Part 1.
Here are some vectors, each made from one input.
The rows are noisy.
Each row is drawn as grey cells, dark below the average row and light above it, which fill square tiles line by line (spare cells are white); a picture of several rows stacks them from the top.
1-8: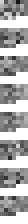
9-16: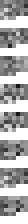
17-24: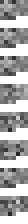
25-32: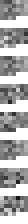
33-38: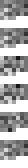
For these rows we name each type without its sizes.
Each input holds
a label.
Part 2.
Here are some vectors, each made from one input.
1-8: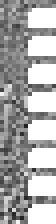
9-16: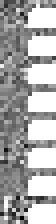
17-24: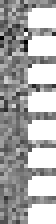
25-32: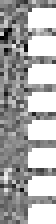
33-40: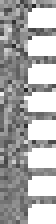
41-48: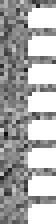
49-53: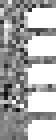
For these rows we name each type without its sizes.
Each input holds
a point on a line.
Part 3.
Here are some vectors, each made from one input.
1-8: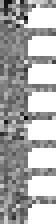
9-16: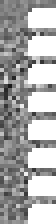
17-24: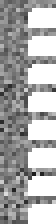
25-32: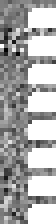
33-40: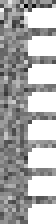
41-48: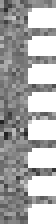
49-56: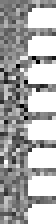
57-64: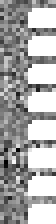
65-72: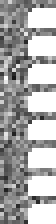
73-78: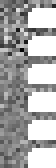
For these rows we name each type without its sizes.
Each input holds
a point on a line.
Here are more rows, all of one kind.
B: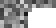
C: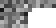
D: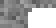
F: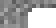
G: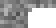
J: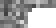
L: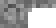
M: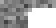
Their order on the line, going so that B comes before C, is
M, L, B, C, J, F, D, G.
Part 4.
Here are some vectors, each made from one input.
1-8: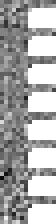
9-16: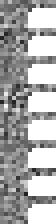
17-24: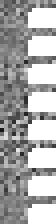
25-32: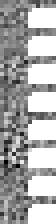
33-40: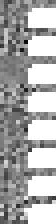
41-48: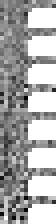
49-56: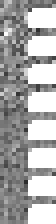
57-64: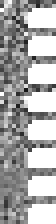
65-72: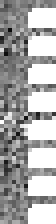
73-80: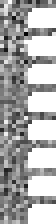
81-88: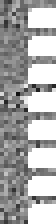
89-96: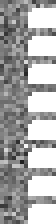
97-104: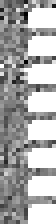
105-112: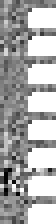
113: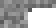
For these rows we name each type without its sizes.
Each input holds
a point on a line.
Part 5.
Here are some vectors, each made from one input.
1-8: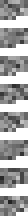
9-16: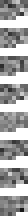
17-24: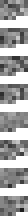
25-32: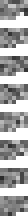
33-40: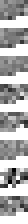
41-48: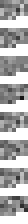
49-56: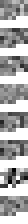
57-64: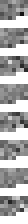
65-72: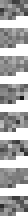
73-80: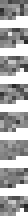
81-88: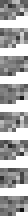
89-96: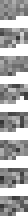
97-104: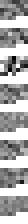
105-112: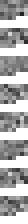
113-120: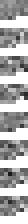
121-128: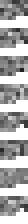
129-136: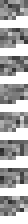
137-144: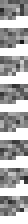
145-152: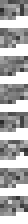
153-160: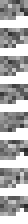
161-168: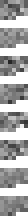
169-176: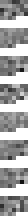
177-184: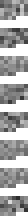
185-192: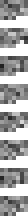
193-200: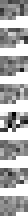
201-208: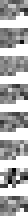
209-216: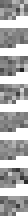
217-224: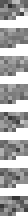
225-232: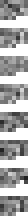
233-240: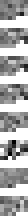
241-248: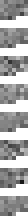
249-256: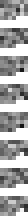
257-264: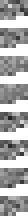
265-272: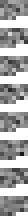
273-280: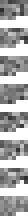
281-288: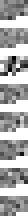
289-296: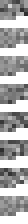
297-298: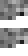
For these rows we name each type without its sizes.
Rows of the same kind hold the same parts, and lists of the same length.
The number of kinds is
2.
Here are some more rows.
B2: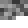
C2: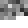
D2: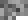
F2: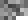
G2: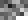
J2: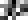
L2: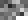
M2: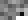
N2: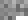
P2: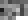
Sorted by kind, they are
B2, C2, D2, F2, G2, L2, M2, N2, P2
J2

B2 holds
a point on each of two lines.
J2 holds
a fixed value.
